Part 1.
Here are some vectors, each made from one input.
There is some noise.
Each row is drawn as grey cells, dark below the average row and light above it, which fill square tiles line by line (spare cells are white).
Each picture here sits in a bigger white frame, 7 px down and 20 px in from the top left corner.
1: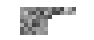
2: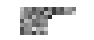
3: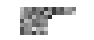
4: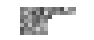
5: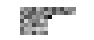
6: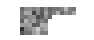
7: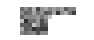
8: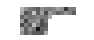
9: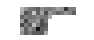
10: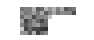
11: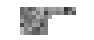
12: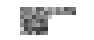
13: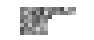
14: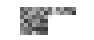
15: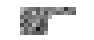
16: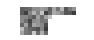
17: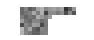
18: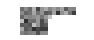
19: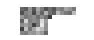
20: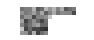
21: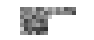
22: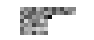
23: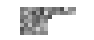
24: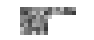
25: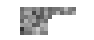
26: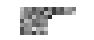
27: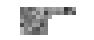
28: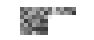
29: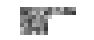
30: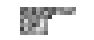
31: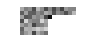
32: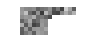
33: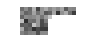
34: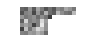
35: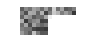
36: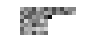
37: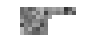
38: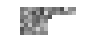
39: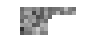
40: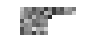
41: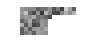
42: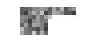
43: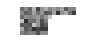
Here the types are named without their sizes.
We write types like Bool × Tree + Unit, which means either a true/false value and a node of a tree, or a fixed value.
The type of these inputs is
Bool × Circle.
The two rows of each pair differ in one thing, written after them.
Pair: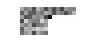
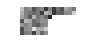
the place on the circle
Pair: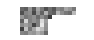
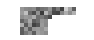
the place on the circle
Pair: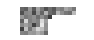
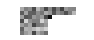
the place on the circle
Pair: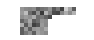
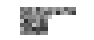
the true/false value
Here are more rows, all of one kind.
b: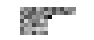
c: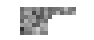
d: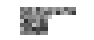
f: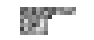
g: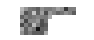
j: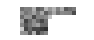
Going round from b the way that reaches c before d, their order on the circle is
b, f, c, j, d, g.
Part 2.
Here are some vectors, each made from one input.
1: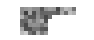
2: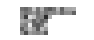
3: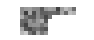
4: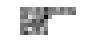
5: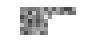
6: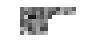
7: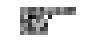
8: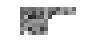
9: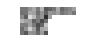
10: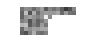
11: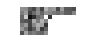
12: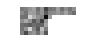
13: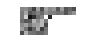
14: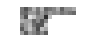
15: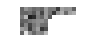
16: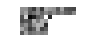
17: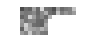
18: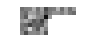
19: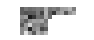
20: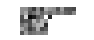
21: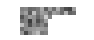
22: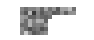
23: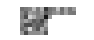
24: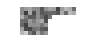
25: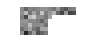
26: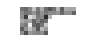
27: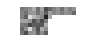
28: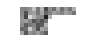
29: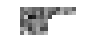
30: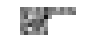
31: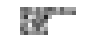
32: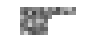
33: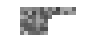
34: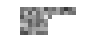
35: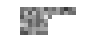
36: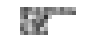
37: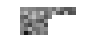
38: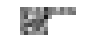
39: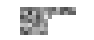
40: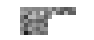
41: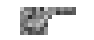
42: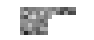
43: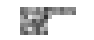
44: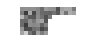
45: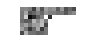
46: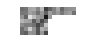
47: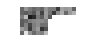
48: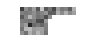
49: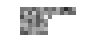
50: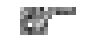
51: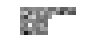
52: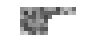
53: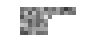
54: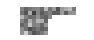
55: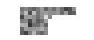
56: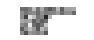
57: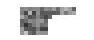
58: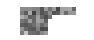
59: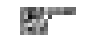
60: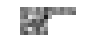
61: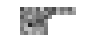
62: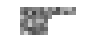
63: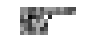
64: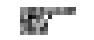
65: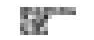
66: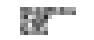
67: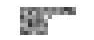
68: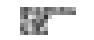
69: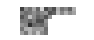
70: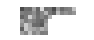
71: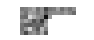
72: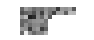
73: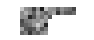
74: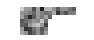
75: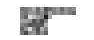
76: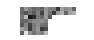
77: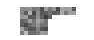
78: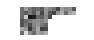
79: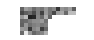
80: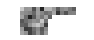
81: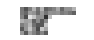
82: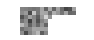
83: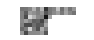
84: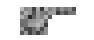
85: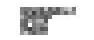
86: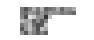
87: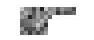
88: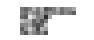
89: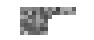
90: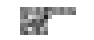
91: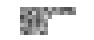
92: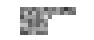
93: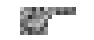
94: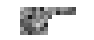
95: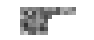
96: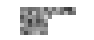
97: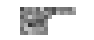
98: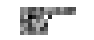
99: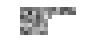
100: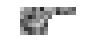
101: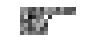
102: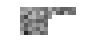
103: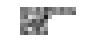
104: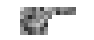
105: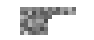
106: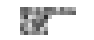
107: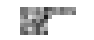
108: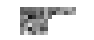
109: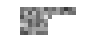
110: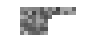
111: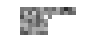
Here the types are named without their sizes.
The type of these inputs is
Bool × Bool × Bool × Line.
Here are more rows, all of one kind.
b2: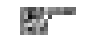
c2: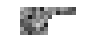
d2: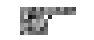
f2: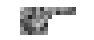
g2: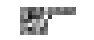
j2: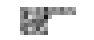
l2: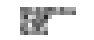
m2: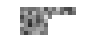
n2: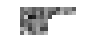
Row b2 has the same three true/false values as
d2 and g2.
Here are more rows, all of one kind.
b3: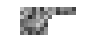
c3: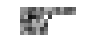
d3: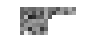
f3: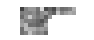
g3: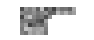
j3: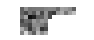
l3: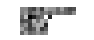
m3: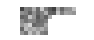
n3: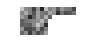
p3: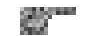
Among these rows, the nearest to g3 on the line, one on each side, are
l3 and n3.
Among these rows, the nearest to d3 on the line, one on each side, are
m3 and p3.
